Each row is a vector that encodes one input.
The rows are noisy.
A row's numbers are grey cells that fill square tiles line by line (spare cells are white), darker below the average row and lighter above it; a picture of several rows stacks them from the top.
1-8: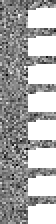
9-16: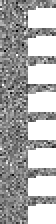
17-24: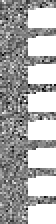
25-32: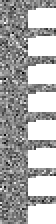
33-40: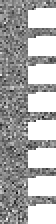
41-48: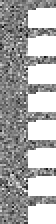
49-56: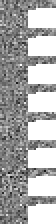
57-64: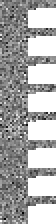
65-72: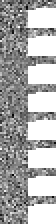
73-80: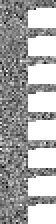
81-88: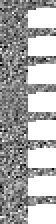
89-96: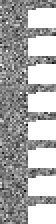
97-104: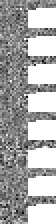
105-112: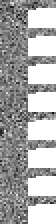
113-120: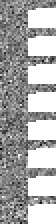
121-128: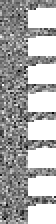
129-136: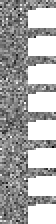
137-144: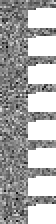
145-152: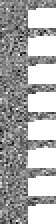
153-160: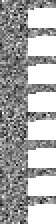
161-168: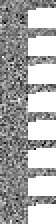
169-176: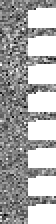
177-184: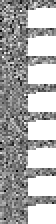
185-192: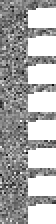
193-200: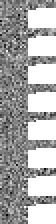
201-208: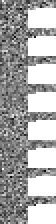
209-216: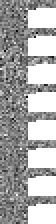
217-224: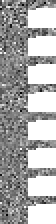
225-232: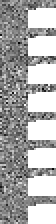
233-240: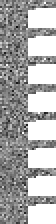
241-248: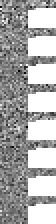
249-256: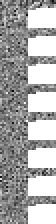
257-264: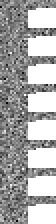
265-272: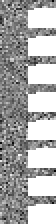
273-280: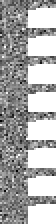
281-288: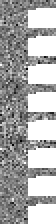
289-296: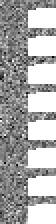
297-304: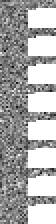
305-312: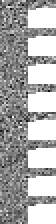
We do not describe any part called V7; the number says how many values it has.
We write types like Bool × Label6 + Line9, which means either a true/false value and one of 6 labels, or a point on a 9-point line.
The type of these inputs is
Bool × (Label5 + Tree9) × Line8 + Tree8 + V7.
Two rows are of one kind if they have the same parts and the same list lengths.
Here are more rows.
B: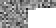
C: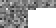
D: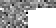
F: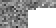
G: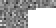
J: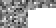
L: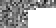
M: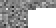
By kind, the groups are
B, D, L
C, F, M
G
J

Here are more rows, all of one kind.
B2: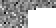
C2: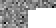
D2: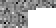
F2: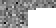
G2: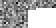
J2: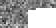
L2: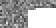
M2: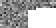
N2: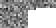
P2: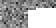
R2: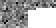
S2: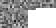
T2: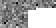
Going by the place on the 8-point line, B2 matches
D2 and J2.
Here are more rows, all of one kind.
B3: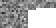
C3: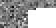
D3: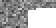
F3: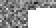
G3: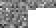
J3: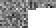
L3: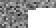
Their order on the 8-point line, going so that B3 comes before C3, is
L3, B3, C3, J3, D3, F3, G3.
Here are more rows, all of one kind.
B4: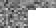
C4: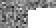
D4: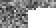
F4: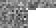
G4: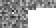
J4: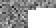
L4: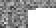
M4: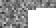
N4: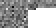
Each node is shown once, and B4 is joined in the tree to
M4.
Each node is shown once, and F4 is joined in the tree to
C4 and N4.
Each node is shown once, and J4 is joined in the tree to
L4.
